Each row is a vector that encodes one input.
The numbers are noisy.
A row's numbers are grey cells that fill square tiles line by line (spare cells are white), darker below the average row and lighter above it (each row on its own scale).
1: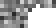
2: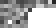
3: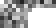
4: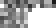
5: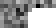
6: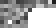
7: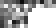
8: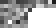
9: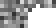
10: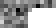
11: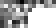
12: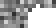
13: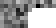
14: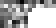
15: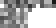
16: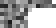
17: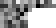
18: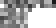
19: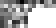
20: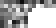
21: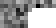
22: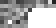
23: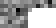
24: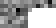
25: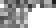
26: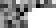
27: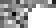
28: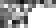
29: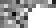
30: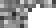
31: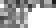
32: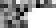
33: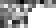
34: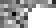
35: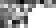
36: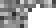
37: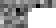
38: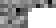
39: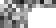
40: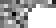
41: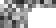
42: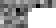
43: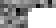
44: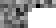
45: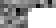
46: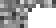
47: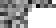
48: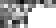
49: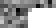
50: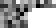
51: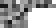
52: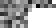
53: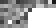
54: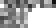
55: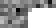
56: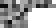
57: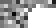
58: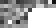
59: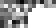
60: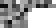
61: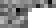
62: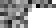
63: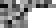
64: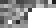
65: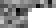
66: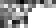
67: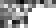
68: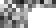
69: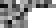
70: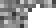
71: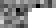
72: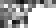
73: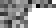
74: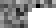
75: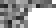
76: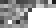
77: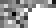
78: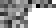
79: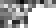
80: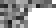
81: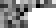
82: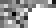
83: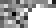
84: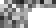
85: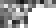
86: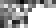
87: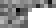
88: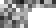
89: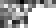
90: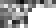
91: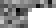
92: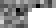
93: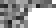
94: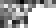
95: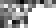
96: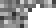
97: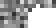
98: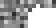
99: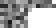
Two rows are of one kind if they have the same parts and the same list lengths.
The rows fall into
2 kinds.
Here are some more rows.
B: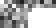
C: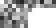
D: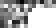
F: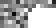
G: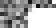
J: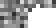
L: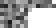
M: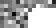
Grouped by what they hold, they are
B, C, D, F, J, M
G, L

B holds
a point on a 6-point circle.
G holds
a point on an 8-point line.
